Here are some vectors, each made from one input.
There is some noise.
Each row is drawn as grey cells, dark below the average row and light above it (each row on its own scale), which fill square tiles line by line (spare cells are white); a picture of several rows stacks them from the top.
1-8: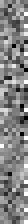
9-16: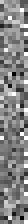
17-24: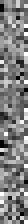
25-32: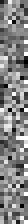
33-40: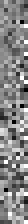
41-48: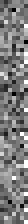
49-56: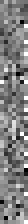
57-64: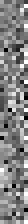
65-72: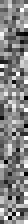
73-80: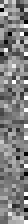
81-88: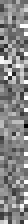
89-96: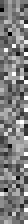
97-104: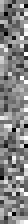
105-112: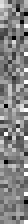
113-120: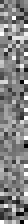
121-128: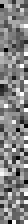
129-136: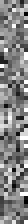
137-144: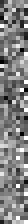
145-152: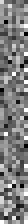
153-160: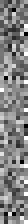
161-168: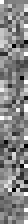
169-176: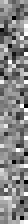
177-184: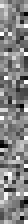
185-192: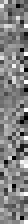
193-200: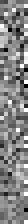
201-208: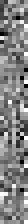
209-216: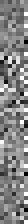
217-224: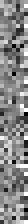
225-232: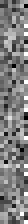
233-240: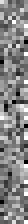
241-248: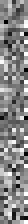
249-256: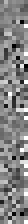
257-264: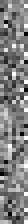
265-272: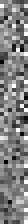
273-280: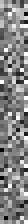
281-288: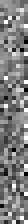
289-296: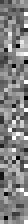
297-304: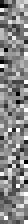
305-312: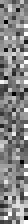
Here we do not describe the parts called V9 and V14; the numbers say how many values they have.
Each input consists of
either one of 7 labels, a true/false value and a value of V14, or a value of V9.
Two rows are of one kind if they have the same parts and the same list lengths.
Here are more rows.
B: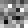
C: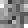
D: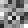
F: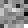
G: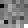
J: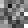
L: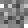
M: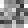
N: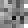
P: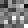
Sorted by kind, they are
B, C, D, F, G, L, M, N
J, P

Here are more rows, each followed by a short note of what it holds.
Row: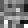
one of 7 labels, a true/false value and a value of V14
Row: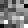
a value of V9
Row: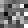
a value of V9
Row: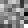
one of 7 labels, a true/false value and a value of V14
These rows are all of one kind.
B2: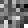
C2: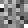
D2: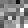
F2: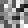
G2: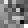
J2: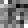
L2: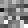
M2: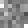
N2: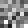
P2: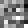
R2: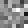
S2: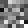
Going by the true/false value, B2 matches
G2, J2 and P2.
